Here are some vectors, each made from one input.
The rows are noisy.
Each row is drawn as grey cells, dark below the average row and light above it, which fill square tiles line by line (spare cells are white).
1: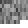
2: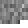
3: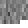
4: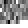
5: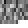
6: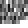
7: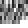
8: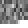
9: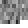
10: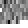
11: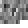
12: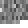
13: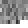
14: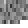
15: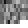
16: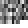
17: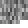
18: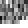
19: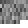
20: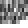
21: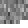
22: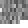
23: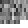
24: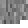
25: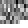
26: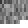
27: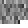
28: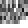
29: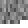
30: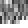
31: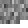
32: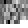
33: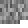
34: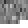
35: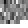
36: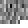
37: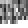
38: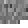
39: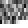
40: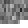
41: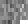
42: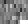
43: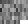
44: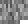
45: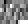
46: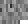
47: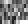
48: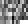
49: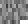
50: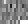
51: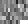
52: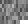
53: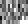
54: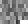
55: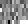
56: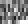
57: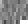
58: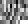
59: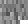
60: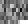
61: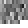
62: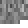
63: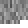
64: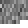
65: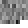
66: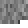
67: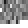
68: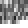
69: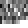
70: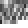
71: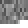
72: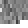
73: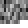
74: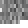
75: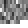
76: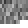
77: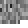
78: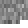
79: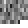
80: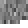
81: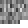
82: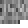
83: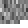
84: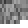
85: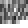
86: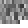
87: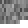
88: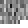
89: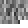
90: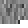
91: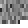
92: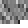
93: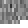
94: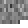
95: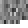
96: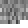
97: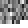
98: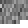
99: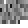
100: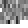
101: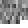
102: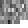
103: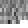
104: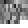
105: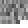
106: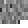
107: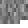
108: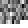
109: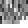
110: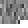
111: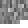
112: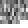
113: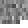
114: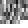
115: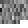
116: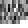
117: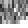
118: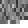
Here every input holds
either a point on a 4-point line and a point on a 5-point line, or a list of up to three points on a 6-point line.
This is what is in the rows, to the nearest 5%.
About 15% of them hold a point on a 4-point line and a point on a 5-point line. The rest are lists of up to three points on a 6-point line: about 5% of all rows are empty, 20% hold one, 30% two and 30% three.
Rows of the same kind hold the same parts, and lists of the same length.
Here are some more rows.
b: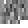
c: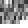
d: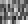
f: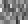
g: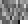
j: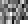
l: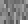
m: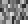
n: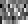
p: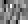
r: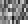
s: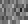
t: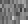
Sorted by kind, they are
b, f
c, d, n
g, l
j, m, r
p, s, t

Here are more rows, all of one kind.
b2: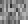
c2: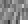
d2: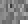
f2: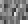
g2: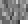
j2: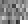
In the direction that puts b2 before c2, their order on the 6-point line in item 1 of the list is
b2, g2, d2, f2, c2, j2.
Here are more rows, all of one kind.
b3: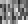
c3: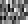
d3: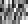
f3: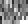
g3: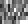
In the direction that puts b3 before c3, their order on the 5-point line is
f3, b3, g3, d3, c3.
